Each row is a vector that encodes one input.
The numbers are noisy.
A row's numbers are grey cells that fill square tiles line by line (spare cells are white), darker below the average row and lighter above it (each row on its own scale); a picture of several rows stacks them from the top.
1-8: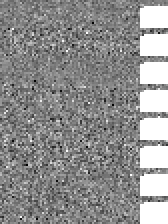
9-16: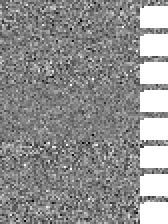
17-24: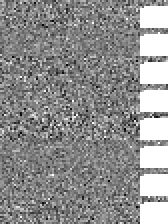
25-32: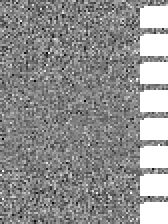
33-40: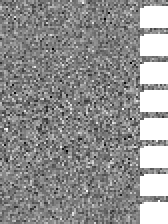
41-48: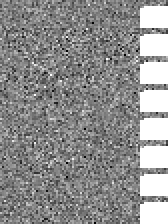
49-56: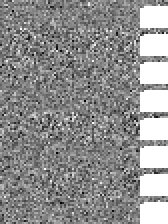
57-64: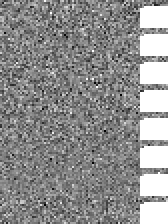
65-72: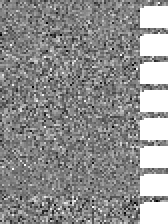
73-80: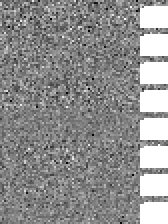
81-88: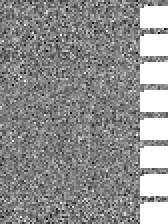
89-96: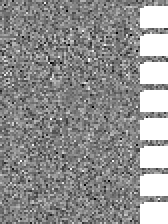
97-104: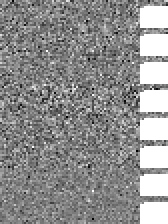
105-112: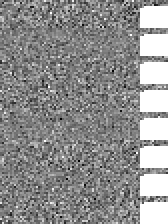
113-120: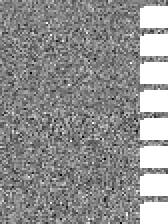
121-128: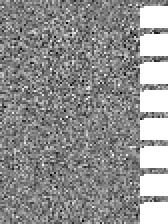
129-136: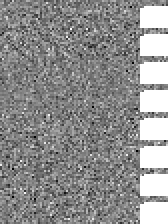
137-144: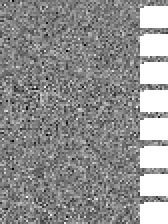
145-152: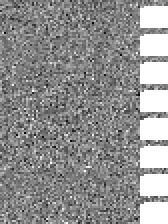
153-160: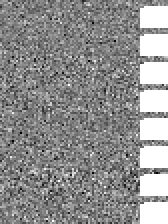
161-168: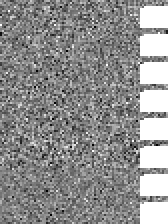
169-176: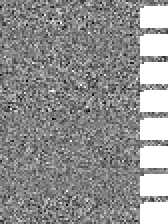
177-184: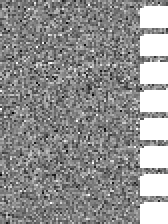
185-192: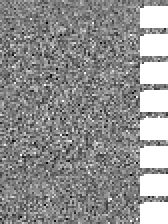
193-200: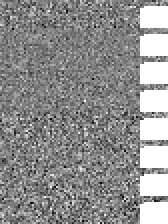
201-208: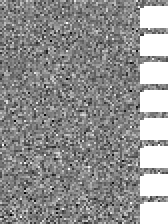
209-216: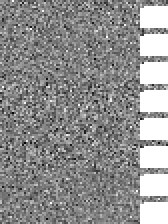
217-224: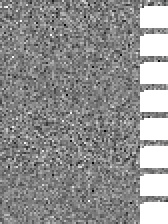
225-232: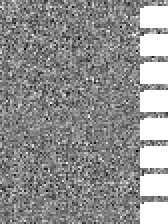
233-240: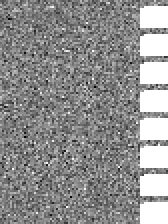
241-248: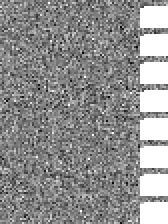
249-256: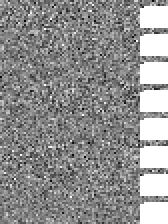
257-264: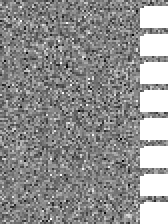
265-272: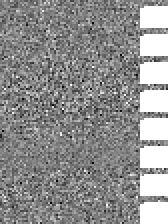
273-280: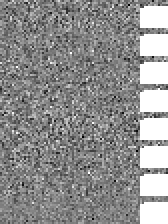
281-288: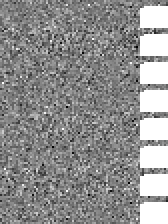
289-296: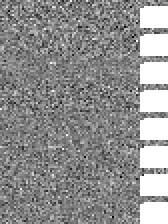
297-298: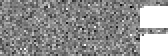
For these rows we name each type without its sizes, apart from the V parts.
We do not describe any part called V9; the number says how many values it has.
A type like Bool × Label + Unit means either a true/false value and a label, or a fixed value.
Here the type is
Bool × Bool × Bool × Bool × Circle × V9 + Label.
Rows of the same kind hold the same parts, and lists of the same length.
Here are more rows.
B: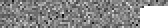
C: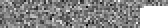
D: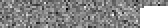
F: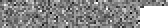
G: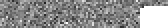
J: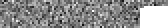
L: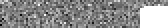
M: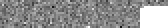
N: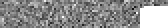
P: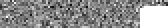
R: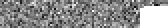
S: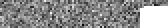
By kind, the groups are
B, C, D, F, G, L, M, P
J, N, R, S

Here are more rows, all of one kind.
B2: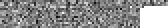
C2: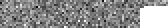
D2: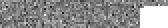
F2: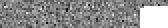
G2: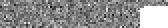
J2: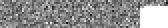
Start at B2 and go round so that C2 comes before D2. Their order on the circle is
B2, C2, G2, F2, J2, D2.
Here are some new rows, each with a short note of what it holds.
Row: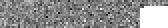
a point on a circle, four true/false values and a value of V9
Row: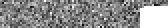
a label
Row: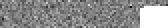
a point on a circle, four true/false values and a value of V9
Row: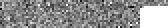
a point on a circle, four true/false values and a value of V9
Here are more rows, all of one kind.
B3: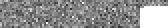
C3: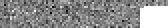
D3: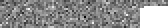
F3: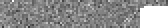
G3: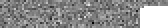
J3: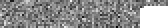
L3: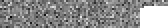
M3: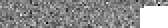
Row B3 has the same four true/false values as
C3 and D3.
